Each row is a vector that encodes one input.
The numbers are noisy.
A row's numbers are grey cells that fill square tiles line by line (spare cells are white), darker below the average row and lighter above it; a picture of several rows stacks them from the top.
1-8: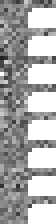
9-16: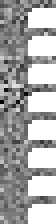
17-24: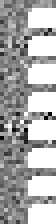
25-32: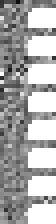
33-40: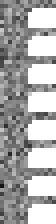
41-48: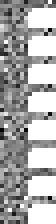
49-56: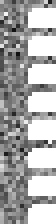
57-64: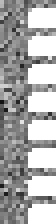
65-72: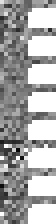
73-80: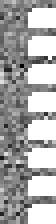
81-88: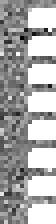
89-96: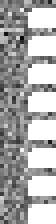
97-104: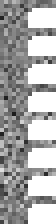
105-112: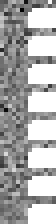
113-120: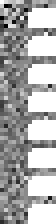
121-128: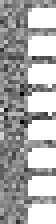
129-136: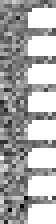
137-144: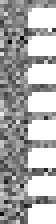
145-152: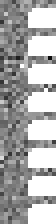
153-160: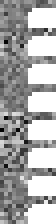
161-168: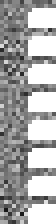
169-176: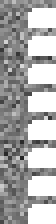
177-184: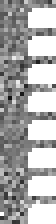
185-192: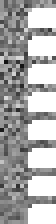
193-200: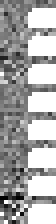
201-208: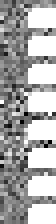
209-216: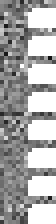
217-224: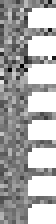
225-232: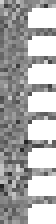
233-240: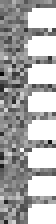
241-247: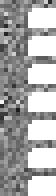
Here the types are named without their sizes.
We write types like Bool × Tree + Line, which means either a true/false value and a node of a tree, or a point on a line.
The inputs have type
Circle + Label × Label + Unit.
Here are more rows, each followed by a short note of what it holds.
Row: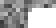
two labels
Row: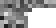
a fixed value
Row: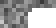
a point on a circle
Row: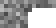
a point on a circle
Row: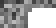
a point on a circle
